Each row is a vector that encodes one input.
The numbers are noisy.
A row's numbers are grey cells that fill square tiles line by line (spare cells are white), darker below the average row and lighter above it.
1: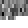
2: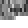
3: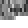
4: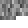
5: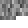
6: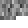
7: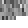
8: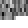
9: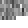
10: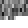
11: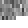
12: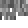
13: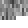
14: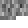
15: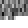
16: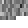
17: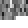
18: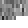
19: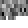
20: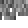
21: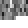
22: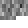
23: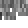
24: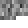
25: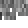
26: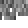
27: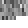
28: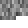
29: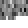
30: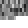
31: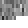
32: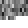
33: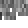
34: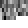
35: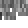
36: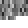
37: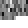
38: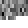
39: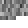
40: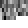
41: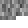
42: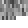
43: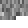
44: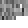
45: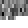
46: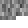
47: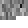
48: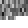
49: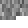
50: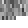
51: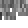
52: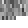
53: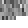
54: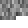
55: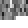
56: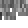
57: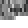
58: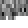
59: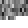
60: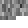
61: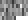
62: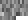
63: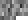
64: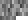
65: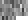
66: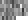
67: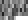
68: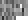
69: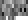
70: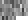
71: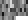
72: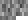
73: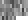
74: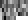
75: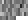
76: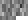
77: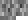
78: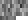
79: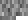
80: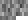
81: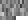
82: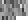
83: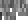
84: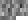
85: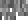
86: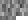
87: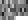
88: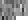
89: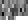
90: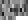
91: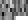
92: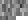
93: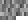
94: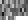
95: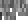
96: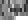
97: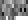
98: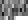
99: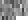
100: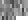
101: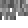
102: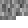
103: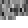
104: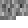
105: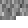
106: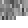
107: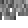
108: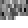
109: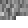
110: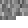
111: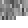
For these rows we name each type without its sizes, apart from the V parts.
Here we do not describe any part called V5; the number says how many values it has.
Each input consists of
either two values of V5, or a list of points on a line.
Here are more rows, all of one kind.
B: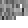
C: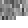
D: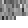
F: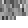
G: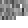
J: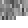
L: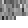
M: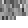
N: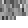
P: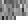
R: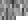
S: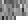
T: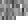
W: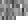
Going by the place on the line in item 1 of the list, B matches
G, R, T and W.
